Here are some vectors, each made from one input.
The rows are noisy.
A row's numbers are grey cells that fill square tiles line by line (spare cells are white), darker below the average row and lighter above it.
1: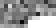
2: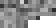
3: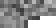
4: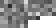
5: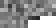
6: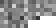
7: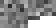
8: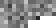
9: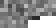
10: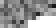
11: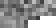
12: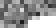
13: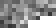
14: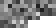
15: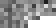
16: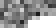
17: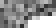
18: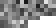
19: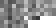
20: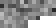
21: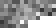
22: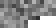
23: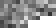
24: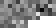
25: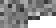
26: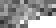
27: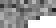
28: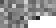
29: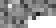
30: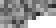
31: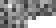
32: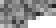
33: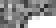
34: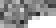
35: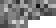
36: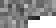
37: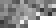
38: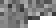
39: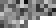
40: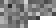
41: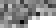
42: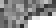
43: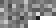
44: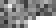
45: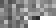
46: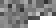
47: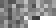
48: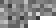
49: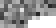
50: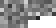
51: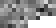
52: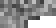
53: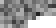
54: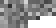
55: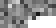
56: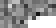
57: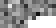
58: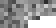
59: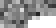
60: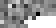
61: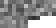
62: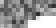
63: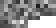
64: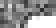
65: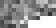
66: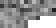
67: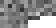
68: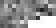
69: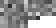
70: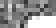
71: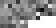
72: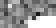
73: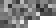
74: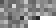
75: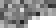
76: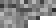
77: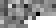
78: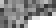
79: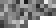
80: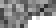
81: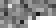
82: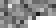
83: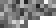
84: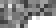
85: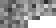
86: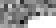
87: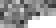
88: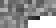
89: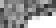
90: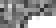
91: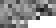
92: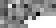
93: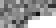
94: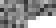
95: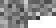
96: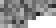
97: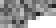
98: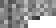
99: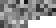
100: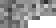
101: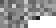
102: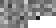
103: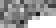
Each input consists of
a true/false value, together with either a point on a 6-point line, or a point on a 9-point line.
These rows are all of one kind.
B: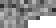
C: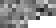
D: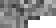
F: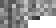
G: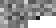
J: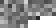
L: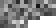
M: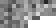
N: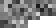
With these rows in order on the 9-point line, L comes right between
D and N.
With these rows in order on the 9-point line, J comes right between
G and N.
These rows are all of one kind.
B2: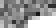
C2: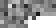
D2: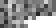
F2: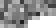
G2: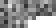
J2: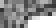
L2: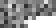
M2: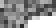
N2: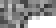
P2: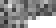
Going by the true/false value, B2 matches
C2 and F2.
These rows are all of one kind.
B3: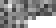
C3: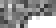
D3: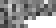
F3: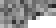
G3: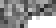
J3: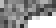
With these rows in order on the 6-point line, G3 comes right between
C3 and J3.
